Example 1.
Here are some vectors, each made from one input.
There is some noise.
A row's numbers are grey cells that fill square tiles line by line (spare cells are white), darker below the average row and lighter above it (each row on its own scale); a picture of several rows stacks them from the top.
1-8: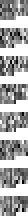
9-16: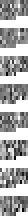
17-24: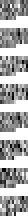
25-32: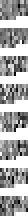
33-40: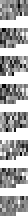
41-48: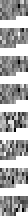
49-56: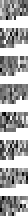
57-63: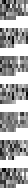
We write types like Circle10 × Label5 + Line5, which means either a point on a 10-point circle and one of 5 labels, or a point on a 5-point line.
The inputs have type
Bool × Bool × Bool + Unit.
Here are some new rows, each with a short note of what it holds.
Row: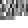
three true/false values
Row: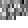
three true/false values
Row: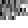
three true/false values
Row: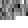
three true/false values
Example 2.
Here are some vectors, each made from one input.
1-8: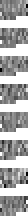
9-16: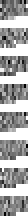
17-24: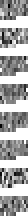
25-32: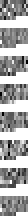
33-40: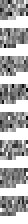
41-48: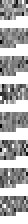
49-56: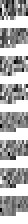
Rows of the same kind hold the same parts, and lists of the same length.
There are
2 kinds of row.
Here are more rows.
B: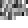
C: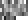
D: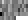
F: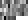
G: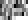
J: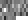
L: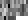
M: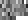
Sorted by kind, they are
B, G
C, D, F, J, L, M

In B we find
a fixed value.
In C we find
four true/false values.
